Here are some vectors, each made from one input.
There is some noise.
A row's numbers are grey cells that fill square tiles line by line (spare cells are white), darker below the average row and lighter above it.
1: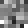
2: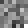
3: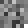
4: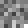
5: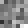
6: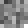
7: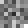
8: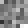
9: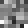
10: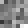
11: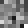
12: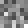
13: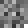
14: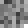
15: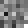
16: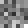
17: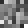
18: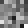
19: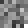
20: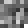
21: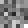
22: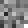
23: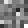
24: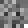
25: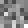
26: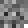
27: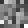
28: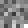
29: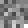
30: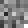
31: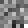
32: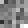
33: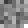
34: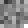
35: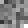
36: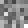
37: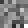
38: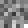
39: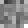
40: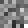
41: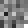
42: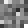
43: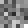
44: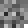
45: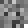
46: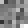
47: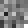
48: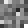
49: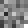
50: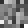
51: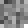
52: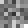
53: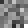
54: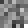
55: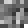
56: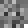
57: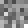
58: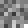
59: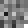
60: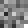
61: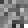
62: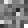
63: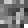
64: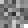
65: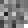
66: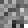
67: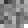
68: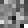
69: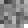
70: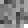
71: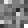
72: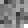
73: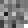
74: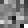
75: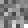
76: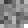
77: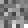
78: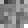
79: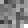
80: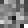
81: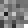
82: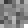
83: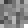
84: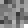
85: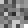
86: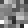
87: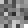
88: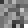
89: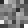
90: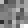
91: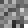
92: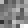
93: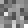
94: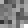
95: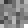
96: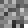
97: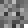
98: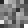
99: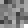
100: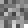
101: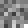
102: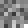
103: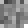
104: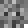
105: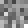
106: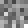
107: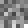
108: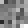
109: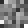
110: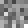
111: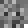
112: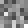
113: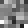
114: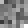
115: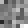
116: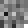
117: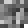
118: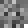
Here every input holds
a true/false value, together with either a point on a 6-point line, or a point on a 7-point line.
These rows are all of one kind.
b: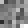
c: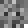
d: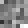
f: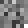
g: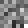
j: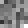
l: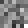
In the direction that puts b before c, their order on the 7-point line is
d, b, j, c, f, l, g.
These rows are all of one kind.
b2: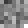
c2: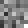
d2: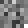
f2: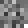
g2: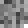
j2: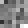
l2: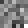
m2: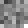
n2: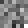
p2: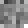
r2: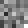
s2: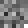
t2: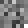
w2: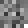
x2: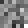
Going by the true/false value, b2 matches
g2, j2, m2 and p2.
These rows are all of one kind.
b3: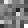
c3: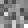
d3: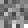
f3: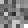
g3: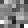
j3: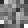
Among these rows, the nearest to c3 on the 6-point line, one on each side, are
d3 and g3.
